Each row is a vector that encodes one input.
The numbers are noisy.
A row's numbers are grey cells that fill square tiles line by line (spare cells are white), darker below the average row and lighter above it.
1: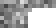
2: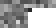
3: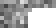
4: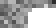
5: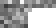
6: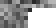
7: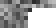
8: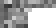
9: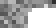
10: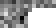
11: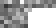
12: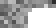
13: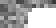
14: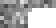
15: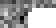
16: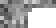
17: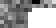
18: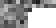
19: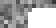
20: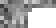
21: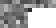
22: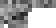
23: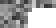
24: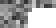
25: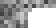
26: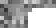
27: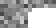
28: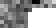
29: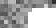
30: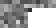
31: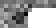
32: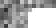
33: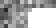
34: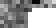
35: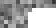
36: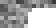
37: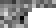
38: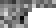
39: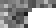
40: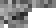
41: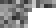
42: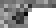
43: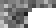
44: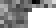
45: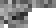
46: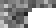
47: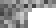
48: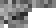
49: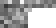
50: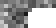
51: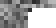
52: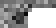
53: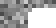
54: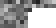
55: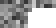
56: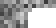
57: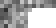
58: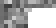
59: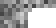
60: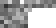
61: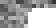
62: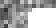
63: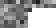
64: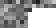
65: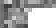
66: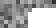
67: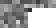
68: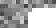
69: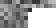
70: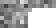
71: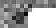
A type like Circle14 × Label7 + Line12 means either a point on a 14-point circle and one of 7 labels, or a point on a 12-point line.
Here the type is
Line9 + Tree10.
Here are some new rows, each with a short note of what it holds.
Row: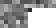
a point on a 9-point line
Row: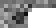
a point on a 9-point line
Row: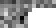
a point on a 9-point line
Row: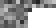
a point on a 9-point line
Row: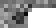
a point on a 9-point line
